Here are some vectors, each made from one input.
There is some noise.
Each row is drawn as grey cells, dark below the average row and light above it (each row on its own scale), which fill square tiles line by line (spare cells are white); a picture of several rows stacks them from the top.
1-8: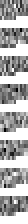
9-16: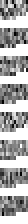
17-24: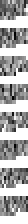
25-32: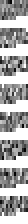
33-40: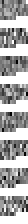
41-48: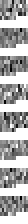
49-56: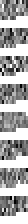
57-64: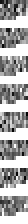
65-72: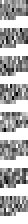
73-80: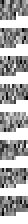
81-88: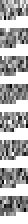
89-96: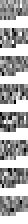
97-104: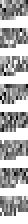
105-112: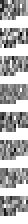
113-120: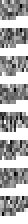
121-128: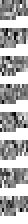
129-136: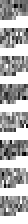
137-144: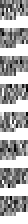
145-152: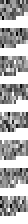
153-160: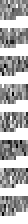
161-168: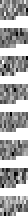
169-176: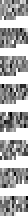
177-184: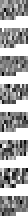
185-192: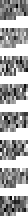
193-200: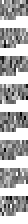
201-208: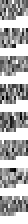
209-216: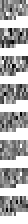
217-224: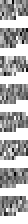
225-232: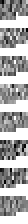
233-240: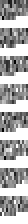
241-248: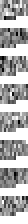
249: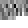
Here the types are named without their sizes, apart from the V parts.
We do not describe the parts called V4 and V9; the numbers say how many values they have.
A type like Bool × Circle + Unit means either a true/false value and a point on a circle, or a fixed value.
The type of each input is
Bool × Bool × Bool × Bool × Line × V4 × V9.
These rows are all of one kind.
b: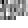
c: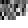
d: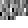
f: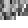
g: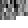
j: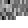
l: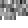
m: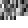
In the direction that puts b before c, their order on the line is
b, f, l, g, d, j, c, m.
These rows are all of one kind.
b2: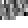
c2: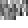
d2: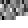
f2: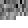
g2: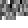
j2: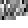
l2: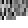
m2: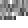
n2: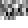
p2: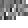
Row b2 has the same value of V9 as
g2, l2 and p2.
